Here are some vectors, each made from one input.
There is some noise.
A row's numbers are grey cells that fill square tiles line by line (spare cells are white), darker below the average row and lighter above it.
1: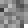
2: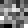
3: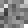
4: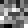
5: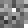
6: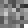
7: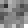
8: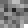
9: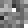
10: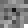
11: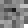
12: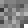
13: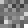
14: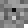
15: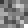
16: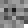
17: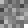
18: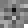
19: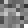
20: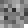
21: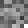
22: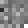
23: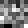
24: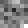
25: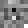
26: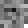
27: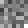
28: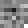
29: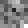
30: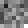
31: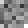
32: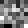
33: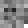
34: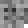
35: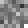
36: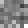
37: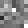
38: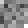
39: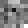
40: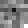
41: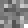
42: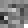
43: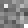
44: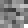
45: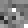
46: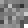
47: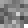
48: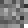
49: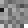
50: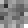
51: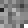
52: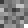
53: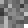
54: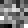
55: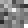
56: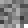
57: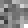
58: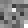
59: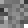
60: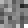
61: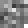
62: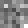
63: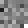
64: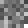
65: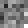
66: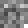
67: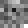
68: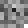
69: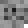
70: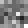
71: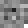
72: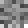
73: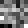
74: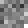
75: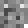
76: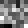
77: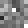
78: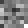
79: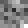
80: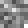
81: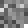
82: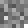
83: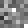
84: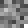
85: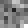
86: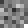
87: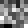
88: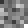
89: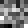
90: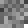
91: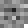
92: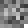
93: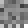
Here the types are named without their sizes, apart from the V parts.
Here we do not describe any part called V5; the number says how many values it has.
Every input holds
a list of items, each a true/false value and a value of V5.
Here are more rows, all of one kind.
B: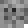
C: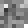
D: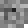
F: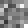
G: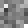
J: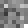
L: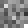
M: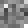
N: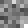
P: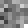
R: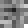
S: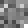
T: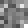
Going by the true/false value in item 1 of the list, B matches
D and R.
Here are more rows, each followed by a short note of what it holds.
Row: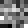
the empty list
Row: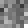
a list of two items
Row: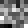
the empty list
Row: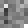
a list of one item
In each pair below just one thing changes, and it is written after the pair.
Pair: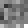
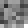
the true/false value in item 2 of the list
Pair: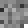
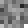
the value of V5 in item 1 of the list
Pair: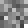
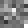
the value of V5 in item 1 of the list
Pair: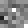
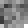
the true/false value in item 1 of the list
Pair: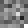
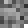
the value of V5 in item 2 of the list
